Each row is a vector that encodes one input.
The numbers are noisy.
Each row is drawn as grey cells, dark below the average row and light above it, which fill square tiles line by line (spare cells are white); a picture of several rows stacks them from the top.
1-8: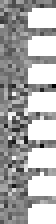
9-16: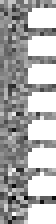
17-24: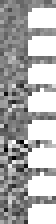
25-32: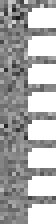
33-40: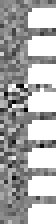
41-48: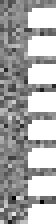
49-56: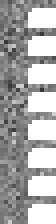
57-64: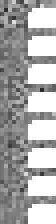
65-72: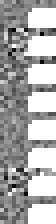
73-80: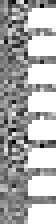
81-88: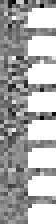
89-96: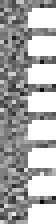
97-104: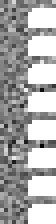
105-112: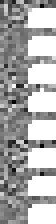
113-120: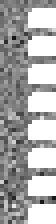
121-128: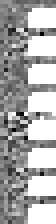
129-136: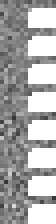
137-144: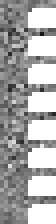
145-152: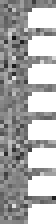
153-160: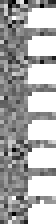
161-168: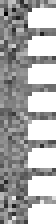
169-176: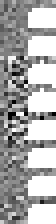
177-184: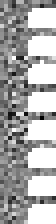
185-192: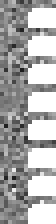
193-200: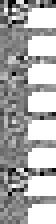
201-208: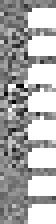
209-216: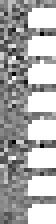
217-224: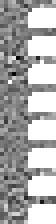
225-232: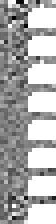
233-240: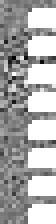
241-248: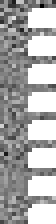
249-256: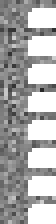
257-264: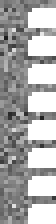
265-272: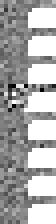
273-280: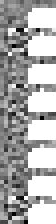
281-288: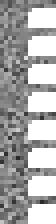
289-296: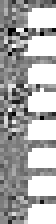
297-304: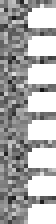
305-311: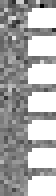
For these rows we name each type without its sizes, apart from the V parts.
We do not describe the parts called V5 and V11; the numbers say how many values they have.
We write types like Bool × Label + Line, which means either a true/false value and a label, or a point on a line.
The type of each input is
Bool × Circle × (Line + List(V5)) × V11.
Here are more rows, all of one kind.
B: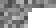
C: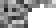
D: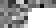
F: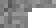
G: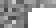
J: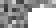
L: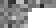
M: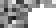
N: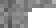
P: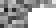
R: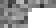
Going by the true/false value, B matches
D, G, M and R.
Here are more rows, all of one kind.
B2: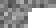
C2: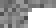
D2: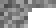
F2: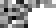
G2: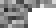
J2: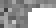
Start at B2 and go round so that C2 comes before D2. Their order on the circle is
B2, F2, C2, J2, D2, G2.
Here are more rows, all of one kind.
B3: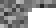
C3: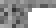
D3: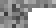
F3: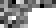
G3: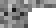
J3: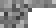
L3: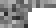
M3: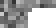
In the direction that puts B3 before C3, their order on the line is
B3, L3, F3, G3, M3, J3, D3, C3.
